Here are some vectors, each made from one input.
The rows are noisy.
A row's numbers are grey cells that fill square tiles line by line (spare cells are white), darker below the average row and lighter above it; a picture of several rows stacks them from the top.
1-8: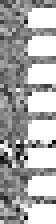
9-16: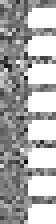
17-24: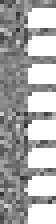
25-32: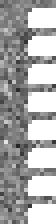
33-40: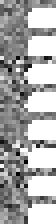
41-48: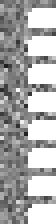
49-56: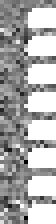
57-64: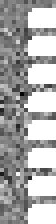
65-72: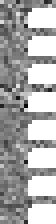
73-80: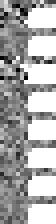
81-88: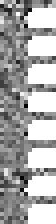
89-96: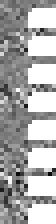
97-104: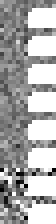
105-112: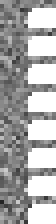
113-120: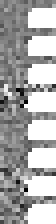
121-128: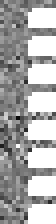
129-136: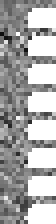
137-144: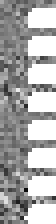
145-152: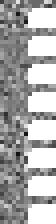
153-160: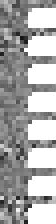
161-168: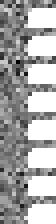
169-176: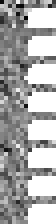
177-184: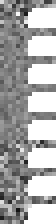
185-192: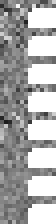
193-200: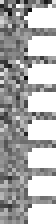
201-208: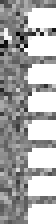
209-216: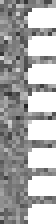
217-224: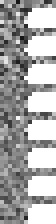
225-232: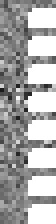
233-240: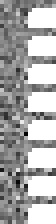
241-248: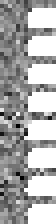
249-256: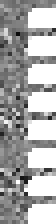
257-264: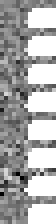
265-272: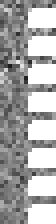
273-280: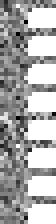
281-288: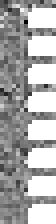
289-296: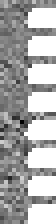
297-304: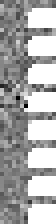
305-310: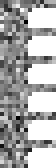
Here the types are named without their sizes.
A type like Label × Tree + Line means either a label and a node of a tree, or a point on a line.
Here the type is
Bool × Line + Tree.
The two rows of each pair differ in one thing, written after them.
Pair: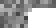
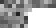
the place on the line
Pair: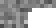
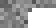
the place on the line
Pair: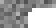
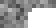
the place on the line
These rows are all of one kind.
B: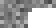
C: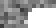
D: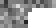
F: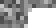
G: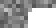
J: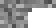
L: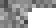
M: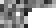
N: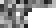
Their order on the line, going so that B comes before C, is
B, J, L, C, F, G, D, M, N.
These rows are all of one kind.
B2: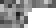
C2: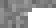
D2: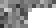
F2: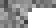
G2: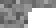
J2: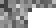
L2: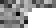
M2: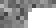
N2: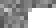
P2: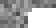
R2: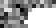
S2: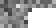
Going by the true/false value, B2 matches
G2, M2 and S2.
